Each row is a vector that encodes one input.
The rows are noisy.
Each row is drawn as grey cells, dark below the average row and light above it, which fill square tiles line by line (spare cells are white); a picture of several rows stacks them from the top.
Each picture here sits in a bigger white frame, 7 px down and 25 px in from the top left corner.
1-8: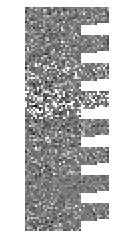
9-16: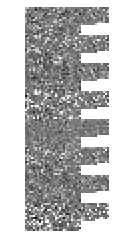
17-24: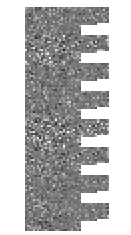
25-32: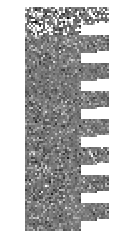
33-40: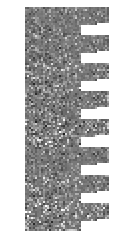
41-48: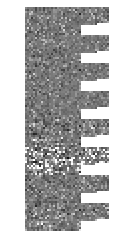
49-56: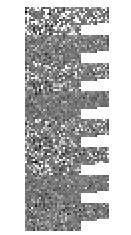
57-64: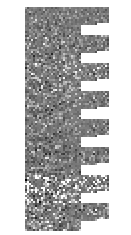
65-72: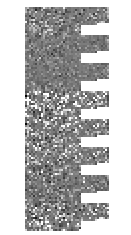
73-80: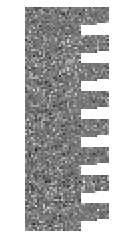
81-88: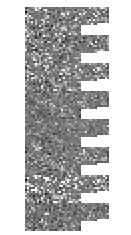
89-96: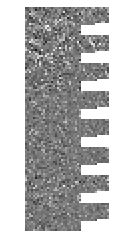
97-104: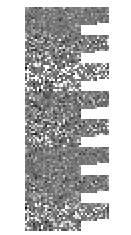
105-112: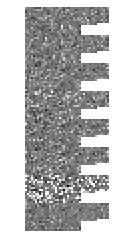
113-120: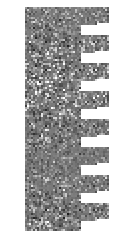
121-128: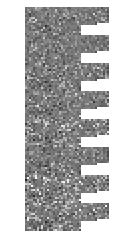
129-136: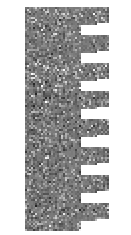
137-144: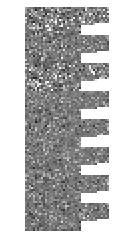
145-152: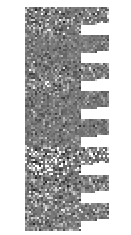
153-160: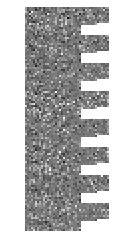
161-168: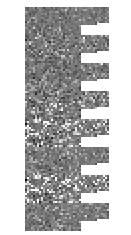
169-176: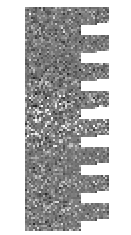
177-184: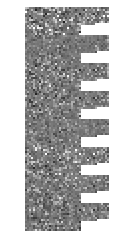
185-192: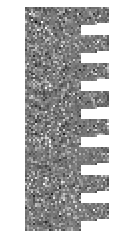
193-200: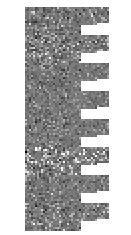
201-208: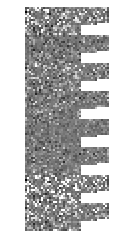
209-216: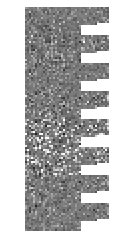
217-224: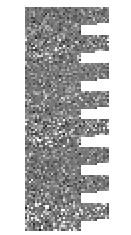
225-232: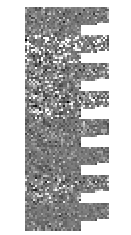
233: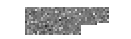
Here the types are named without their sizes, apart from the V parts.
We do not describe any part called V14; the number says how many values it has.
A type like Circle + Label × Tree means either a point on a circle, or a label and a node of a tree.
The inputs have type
Bool × Bool × Bool × (Circle + V14).
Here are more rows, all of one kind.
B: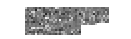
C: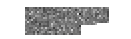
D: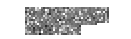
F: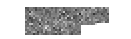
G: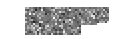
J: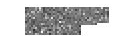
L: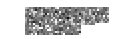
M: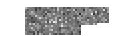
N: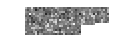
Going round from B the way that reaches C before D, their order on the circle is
B, J, C, G, D, M, N, F, L.
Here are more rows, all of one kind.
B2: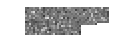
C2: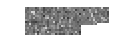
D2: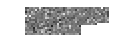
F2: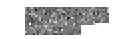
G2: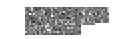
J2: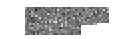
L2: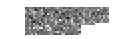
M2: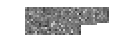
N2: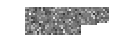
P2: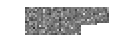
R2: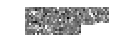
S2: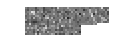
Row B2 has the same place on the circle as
C2, D2, R2 and S2.
